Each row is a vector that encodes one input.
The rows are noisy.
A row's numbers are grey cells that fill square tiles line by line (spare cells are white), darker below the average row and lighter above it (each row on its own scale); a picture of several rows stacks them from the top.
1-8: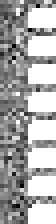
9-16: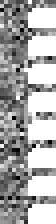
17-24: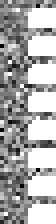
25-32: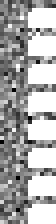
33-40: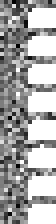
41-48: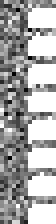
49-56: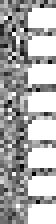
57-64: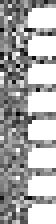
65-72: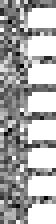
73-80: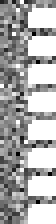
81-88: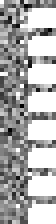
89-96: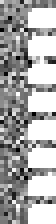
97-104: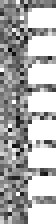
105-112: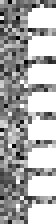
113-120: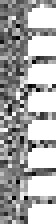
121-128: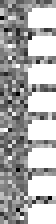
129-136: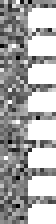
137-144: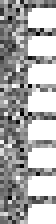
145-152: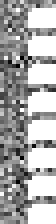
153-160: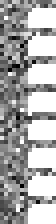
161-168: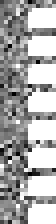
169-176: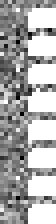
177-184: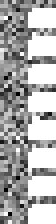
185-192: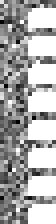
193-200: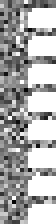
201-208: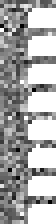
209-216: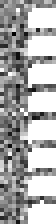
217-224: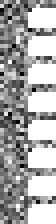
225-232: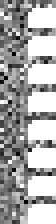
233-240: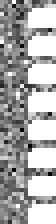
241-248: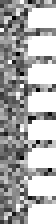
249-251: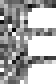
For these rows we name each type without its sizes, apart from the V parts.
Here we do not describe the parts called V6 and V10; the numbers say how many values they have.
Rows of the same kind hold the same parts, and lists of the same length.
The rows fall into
2 kinds.
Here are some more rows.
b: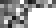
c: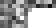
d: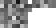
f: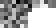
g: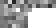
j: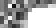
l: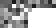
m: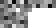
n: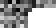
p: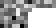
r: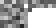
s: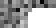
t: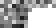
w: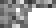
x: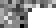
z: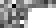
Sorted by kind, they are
b, c, g, m, p, w
d, f, j, l, n, r, s, t, x, z

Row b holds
a point on a circle and a true/false value.
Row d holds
a point on a circle, a true/false value, a value of V6 and a value of V10.
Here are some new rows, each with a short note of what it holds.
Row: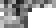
a point on a circle, a true/false value, a value of V6 and a value of V10
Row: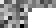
a point on a circle, a true/false value, a value of V6 and a value of V10
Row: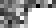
a point on a circle and a true/false value
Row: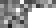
a point on a circle and a true/false value
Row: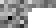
a point on a circle, a true/false value, a value of V6 and a value of V10
